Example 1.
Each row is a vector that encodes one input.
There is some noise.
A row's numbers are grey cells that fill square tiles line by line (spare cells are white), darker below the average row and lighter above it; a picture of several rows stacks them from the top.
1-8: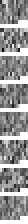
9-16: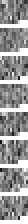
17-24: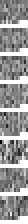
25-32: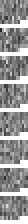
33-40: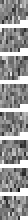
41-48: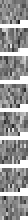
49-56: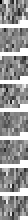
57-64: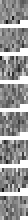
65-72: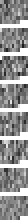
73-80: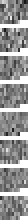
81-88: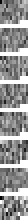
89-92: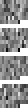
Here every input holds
a point on a 6-point line, together with either a fixed value, or a node of a 12-node tree.
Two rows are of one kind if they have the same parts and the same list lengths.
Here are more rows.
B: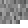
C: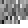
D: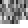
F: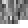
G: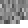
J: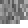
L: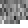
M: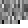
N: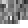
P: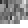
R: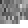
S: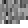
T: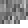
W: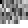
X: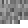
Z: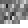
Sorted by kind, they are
B, C, G, J, L, M, P, R, S, T, W, X, Z
D, F, N

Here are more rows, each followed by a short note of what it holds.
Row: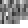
a point on a 6-point line
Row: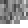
a point on a 6-point line and a node of a 12-node tree
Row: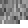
a point on a 6-point line and a node of a 12-node tree
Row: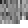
a point on a 6-point line and a node of a 12-node tree
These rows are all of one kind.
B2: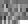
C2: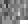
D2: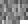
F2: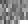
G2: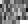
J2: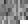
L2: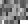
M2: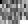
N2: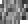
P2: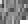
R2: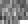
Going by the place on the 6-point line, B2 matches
F2, N2, P2 and R2.
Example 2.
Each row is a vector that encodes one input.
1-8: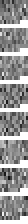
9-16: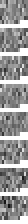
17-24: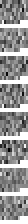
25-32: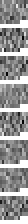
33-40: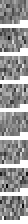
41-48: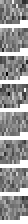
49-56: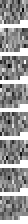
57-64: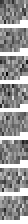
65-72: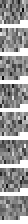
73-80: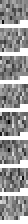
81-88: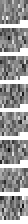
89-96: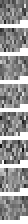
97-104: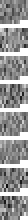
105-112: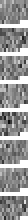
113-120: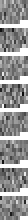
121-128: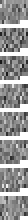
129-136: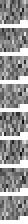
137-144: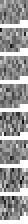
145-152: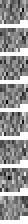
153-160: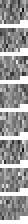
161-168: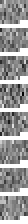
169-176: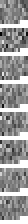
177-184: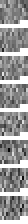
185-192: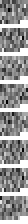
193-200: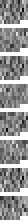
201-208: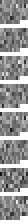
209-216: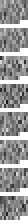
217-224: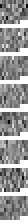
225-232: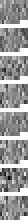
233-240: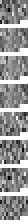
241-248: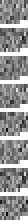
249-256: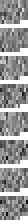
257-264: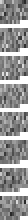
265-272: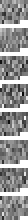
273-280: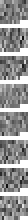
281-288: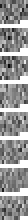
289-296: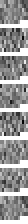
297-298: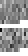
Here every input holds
either a point on a 17-point line, or a node of an 18-node tree.
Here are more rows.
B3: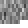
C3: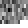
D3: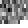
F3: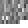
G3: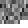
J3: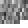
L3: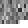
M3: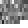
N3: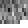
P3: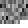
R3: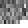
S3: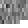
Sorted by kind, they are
B3, F3, J3, L3, M3, S3
C3, D3, G3, N3, P3, R3

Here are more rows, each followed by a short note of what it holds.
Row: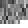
a point on a 17-point line
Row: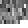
a point on a 17-point line
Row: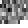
a point on a 17-point line
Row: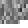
a node of an 18-node tree
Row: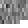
a node of an 18-node tree
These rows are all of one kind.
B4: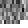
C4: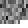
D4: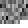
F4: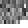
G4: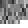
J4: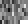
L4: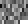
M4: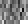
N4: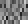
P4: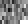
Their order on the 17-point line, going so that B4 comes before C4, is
B4, M4, N4, L4, D4, C4, G4, F4, J4, P4.
